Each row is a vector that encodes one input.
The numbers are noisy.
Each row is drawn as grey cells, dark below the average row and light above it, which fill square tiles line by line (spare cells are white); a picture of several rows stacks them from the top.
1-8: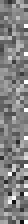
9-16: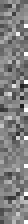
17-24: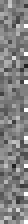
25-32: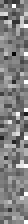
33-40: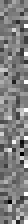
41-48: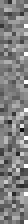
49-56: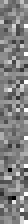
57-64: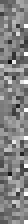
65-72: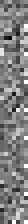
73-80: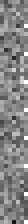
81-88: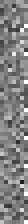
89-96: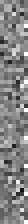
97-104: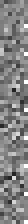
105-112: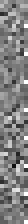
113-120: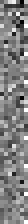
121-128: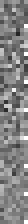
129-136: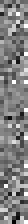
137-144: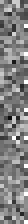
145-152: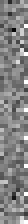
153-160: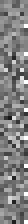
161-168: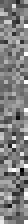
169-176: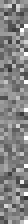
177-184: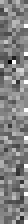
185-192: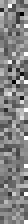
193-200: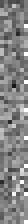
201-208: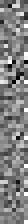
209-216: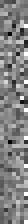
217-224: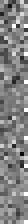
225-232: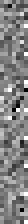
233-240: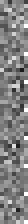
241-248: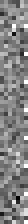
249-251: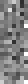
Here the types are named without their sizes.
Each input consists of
either a point on each of two circles, or three true/false values.
